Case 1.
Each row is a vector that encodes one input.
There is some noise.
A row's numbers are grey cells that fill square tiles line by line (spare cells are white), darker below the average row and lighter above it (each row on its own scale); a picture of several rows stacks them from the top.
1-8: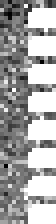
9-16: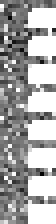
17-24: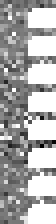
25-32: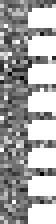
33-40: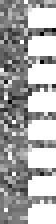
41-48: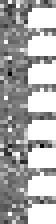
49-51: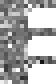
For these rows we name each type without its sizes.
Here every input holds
a label.
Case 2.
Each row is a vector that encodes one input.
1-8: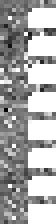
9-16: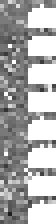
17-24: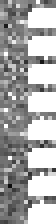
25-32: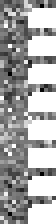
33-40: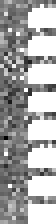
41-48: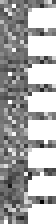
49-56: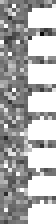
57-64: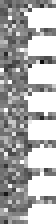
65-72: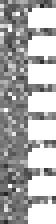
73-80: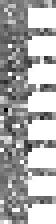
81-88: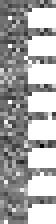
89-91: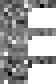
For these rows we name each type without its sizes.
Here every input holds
a label.
